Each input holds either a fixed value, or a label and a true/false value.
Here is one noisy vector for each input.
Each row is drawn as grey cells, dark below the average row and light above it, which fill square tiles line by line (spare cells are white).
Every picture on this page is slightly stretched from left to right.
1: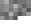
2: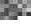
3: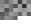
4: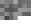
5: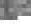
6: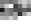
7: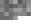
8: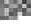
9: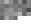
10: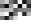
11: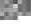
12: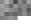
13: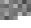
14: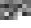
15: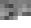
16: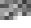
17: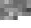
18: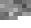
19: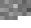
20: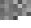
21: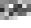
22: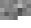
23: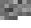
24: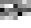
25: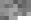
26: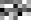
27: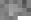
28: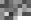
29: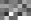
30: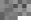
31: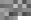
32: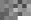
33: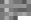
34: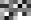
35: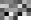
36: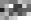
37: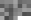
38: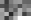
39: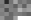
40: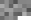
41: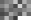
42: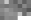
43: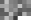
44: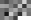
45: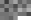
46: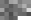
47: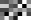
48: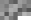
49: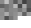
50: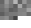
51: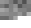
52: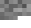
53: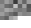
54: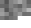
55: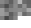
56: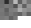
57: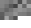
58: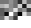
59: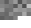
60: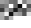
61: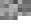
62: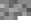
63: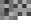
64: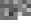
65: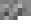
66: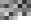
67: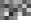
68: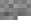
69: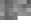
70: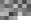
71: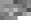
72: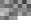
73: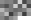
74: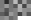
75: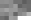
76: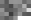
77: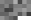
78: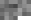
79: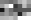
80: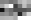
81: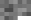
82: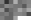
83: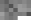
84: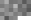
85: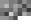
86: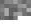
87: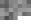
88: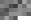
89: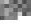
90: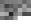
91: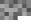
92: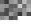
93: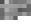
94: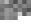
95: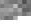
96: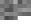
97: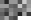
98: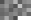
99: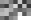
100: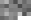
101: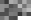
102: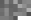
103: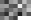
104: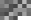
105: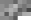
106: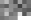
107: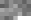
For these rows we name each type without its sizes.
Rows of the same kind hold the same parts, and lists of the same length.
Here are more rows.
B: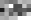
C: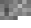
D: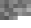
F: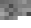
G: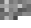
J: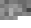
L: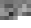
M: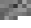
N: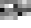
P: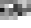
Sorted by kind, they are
B, N, P
C, D, F, G, J, L, M

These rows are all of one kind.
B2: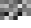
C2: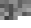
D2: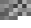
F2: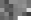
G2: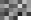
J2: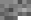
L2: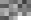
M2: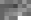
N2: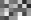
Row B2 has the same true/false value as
L2 and N2.
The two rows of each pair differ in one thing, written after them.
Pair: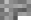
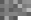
the true/false value
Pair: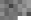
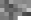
the label
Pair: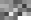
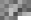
the label
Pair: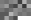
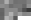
the true/false value
